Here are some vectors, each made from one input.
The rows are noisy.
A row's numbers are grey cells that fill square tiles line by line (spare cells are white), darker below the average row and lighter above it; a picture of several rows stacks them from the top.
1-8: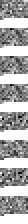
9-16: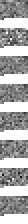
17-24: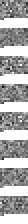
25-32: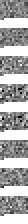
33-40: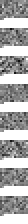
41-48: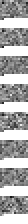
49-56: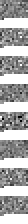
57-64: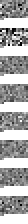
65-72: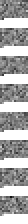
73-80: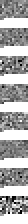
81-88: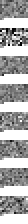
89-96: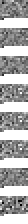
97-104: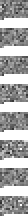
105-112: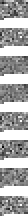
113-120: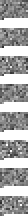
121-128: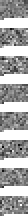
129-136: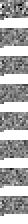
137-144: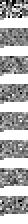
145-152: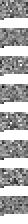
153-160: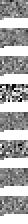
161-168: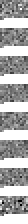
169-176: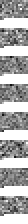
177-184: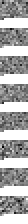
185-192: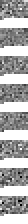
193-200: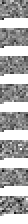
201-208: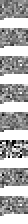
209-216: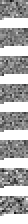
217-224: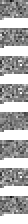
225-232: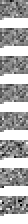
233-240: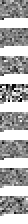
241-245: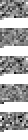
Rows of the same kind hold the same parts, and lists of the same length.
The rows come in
3 kinds.
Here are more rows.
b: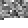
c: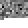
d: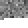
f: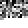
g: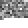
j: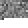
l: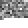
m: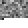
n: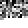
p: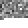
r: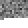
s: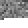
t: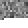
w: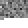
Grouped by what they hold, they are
b, c, d, j, m, r, s, t, w
f, n
g, l, p

